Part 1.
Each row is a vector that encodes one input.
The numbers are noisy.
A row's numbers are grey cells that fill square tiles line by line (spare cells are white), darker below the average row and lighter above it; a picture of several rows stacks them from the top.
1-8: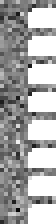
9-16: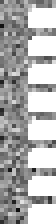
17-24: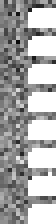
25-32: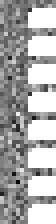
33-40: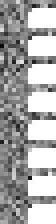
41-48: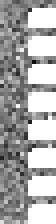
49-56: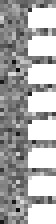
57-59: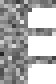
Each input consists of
one of 6 labels, together with either a fixed value, or three true/false values.
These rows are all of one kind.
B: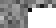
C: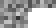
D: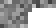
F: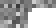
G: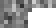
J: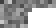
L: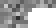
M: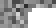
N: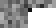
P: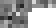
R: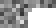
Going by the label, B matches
D, J and N.
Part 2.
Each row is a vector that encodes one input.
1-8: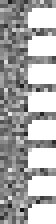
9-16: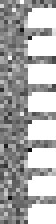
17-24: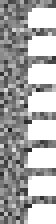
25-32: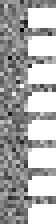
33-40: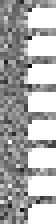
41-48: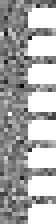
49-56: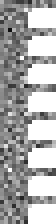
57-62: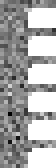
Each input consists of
a point on a 5-point line and four true/false values.
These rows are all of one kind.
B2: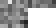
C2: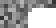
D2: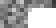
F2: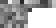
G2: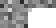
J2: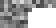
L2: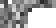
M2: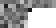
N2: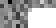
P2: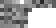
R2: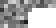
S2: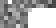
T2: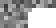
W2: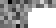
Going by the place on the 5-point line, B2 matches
J2, N2, P2 and R2.
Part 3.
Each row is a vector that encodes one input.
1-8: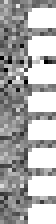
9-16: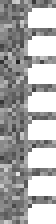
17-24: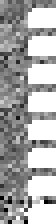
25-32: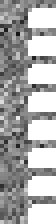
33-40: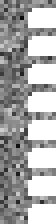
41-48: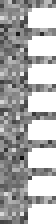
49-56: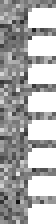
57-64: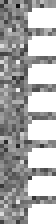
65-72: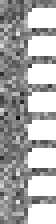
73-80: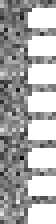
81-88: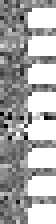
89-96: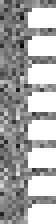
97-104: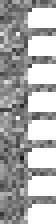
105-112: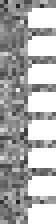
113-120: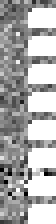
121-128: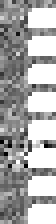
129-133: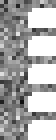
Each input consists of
a list of up to two points on a 5-point line.
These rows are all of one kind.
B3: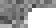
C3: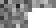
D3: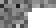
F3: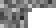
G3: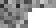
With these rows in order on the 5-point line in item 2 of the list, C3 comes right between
B3 and D3.
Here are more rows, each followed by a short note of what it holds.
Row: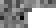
a list of two items
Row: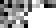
the empty list
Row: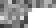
a list of one item
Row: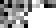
the empty list
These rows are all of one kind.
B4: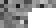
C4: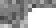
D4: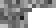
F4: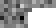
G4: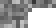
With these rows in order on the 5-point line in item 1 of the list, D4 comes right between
C4 and F4.
